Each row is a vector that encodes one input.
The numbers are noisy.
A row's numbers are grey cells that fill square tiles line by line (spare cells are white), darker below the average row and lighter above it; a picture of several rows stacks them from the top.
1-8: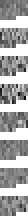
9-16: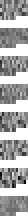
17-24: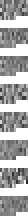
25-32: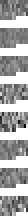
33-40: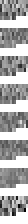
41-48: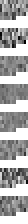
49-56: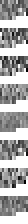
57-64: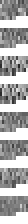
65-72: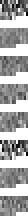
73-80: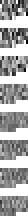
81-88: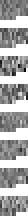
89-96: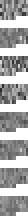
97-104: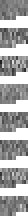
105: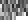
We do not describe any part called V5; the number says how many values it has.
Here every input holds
a list of up to two items, each a true/false value and a value of V5.
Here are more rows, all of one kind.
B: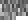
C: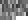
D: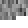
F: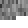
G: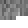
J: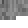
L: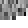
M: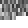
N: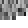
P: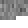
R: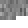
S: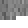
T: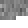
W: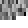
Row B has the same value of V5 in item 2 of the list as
J, L and S.
